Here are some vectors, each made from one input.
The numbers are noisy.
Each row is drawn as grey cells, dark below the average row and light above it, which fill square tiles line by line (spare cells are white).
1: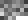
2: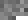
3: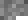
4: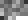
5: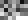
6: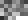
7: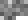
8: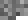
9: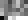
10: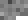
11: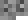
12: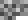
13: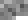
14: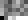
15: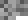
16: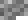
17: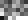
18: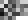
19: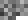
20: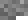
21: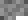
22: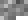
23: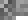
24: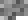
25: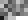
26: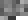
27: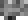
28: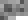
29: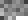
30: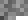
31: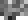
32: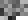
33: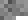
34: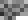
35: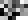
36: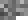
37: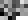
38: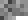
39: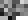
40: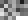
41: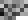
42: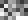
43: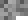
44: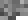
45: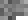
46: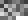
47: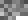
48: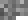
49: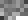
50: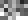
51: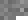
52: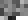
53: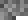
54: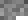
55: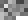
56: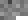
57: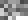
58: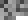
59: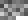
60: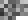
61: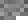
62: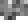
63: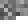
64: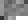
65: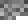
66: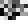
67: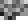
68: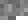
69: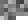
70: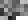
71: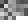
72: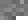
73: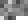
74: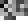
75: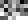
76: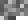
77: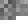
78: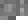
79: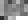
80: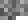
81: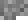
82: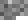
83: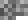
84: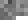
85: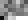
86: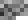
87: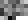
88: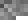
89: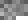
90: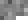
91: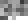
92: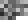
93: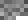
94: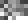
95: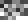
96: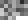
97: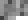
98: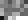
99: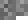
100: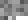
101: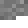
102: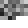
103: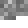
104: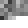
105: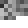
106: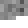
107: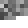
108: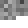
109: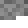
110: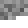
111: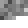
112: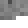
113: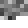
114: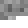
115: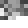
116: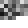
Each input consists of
either a point on a 3-point line and a point on a 6-point line, or a point on a 5-point line and a point on an 8-point line.
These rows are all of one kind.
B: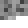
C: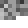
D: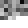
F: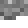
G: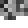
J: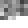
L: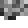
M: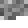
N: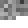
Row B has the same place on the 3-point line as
D and G.
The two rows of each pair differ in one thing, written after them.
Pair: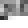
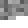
the place on the 3-point line
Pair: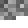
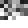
the place on the 3-point line
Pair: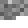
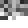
the place on the 6-point line
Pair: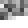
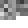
the place on the 3-point line
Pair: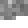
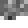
the place on the 3-point line
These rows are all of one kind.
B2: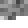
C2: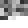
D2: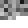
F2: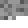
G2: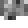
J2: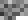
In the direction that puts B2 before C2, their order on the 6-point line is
B2, D2, G2, C2, J2, F2.
